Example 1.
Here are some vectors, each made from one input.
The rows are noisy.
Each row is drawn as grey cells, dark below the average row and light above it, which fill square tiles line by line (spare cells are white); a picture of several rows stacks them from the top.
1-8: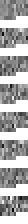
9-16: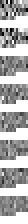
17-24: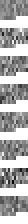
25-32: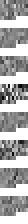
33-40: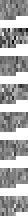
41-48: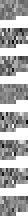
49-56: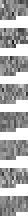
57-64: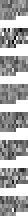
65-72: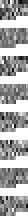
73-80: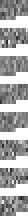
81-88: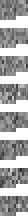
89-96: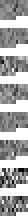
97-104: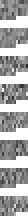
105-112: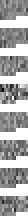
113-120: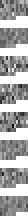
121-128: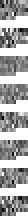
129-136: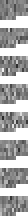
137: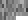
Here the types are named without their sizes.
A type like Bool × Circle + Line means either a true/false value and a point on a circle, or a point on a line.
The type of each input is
Bool × Bool × Bool × Bool + Unit.
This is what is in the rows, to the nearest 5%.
About 5% of them hold a fixed value. The rest hold four true/false values.
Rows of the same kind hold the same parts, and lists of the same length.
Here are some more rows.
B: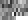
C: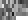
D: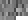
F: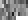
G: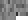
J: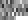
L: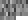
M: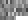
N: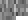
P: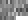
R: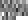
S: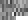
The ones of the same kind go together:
B, C, D, F, G, J, L, M, N, P, S
R

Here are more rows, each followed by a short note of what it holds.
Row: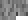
four true/false values
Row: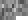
four true/false values
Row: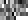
a fixed value
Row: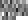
a fixed value
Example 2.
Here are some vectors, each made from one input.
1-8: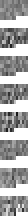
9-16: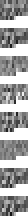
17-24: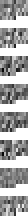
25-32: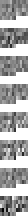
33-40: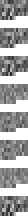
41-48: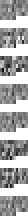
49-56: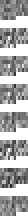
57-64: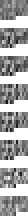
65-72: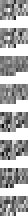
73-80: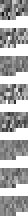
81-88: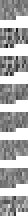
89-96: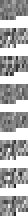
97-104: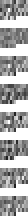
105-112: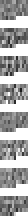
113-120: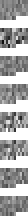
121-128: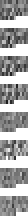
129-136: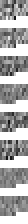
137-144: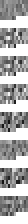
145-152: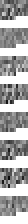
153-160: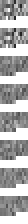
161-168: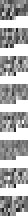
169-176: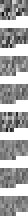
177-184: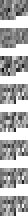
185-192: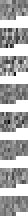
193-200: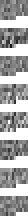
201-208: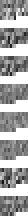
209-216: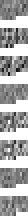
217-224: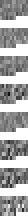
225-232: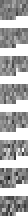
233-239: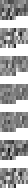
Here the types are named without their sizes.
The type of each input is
Tree.
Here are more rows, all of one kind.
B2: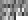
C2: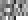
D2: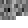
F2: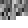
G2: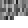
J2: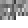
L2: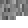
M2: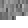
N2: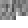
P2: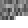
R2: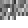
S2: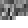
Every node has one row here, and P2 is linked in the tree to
G2, L2 and S2.
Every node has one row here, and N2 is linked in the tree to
J2 and M2.
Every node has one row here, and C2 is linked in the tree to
J2.
